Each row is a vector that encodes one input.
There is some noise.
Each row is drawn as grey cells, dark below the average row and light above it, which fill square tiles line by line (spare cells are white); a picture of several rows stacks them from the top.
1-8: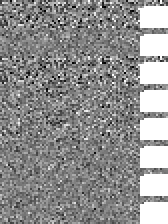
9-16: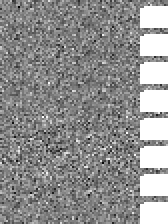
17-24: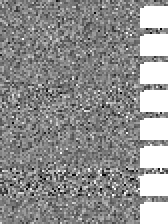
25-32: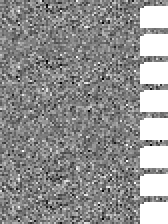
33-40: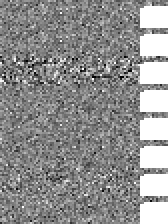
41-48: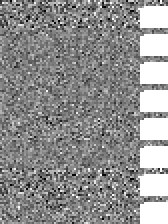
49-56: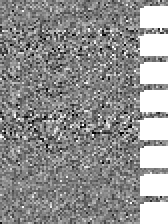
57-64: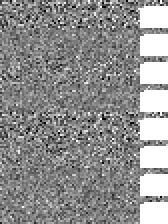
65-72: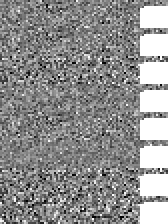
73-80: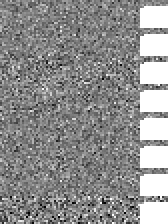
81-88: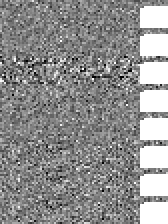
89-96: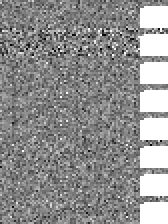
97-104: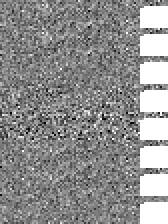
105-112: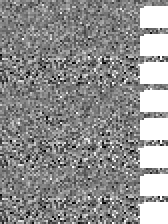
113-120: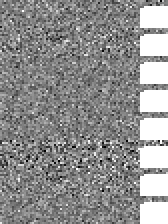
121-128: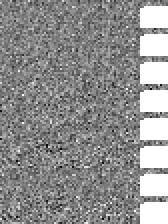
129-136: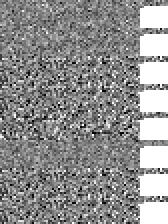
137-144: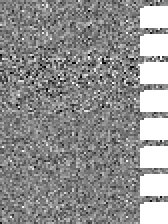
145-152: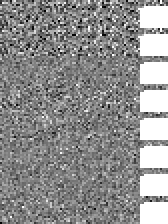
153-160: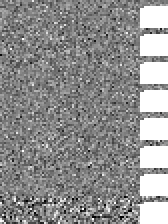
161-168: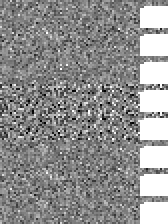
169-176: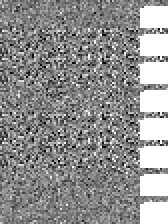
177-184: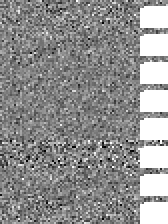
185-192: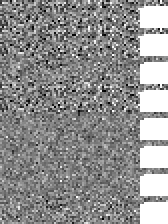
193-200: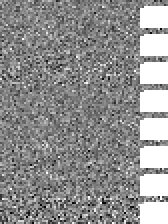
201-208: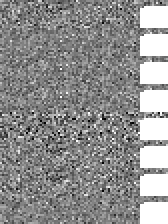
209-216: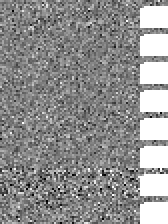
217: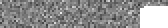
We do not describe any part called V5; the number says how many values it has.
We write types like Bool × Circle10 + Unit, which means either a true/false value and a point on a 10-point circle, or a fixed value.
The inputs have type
Bool × V5 + List3(Line7).
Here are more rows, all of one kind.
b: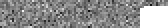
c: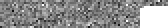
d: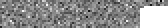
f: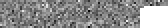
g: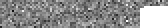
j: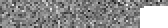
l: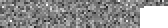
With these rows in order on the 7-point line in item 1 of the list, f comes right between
b and c.
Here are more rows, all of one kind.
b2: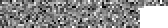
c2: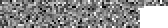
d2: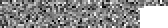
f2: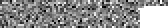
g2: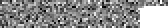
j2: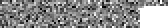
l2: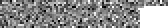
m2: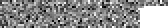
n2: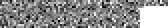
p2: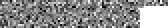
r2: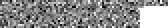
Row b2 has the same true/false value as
c2, l2, p2 and r2.
